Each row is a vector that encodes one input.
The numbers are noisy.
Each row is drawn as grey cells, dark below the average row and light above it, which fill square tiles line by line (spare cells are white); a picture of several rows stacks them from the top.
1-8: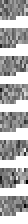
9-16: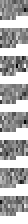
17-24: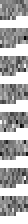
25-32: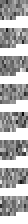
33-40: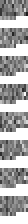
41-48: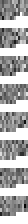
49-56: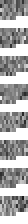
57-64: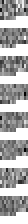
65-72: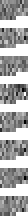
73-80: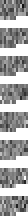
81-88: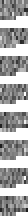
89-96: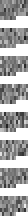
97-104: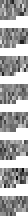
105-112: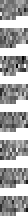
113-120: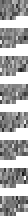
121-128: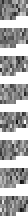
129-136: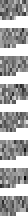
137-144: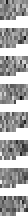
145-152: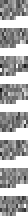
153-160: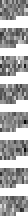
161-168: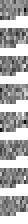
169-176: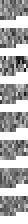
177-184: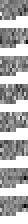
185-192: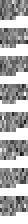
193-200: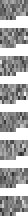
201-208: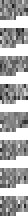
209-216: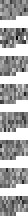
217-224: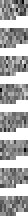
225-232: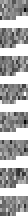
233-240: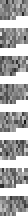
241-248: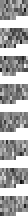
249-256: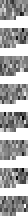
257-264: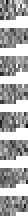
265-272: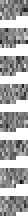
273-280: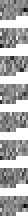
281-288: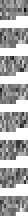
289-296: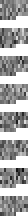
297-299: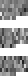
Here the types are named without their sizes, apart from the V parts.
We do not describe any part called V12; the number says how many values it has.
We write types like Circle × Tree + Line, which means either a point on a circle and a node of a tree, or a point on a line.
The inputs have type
(Circle + Line) × V12.
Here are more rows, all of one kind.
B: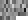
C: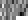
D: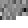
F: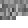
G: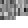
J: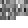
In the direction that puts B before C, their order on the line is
F, J, B, D, C, G.
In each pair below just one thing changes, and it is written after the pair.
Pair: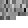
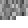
the place on the line
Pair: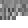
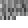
the place on the line
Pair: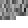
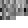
the value of V12
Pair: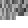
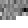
the value of V12
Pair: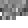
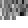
the value of V12
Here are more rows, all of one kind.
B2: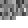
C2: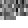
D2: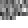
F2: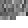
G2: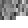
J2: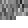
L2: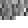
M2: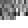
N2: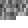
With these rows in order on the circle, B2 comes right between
G2 and L2.
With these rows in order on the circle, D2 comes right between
L2 and M2.
